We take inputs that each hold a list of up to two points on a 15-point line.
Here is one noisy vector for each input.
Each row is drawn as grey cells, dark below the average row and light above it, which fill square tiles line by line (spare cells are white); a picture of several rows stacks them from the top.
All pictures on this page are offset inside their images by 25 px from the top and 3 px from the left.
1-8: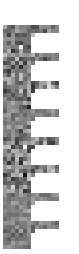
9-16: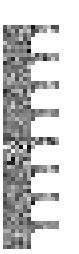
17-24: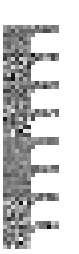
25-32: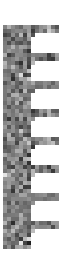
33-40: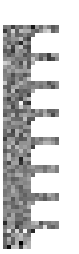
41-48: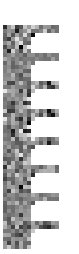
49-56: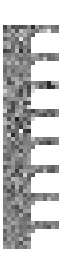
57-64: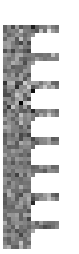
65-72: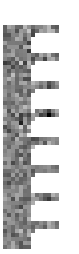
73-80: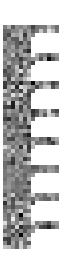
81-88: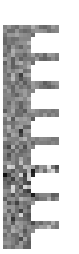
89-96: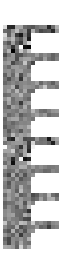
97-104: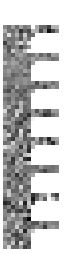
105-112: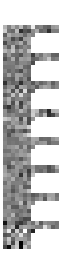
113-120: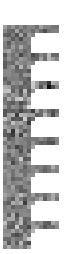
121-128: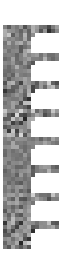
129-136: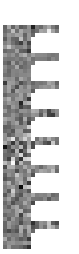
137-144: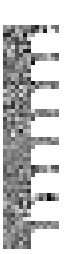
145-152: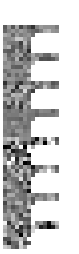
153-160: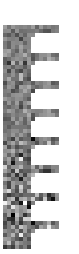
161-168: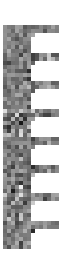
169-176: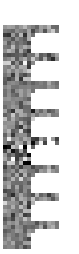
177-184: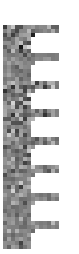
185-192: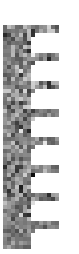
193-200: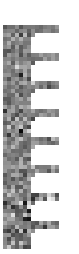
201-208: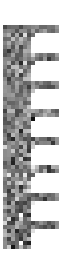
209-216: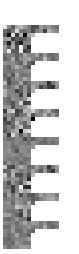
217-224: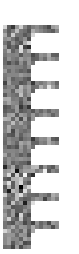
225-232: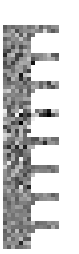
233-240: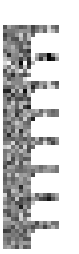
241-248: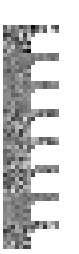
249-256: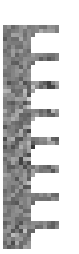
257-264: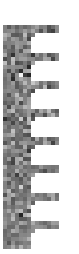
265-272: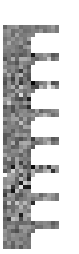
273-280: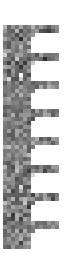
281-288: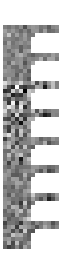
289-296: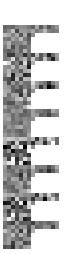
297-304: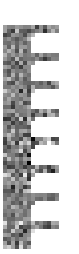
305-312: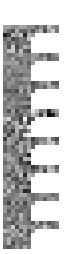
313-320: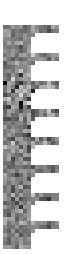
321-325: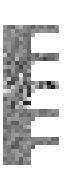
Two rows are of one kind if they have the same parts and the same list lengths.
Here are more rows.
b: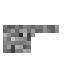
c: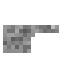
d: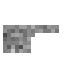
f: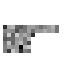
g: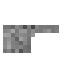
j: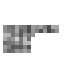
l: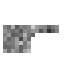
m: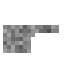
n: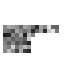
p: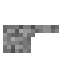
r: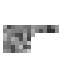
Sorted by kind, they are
b, l, n, p, r
c, d, f, g, m
j

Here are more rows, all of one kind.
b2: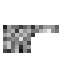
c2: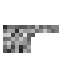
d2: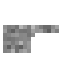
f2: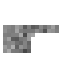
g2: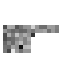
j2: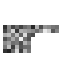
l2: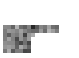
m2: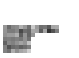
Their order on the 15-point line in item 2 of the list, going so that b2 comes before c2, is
l2, f2, b2, c2, d2, g2, j2, m2.
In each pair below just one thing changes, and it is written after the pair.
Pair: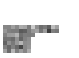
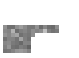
the place on the 15-point line in item 2 of the list
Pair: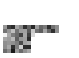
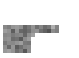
the place on the 15-point line in item 2 of the list
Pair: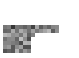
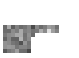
the place on the 15-point line in item 2 of the list
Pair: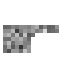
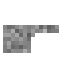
the place on the 15-point line in item 2 of the list
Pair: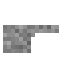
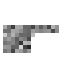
the place on the 15-point line in item 1 of the list
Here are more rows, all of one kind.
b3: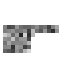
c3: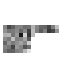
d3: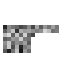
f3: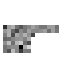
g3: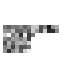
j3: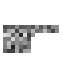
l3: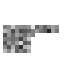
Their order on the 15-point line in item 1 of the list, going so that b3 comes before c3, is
g3, d3, f3, l3, j3, b3, c3.
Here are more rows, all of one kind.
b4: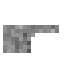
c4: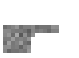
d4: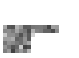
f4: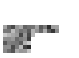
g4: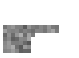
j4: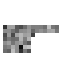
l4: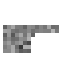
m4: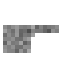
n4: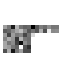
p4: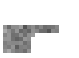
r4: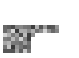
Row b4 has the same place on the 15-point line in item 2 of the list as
g4, l4, p4 and r4.
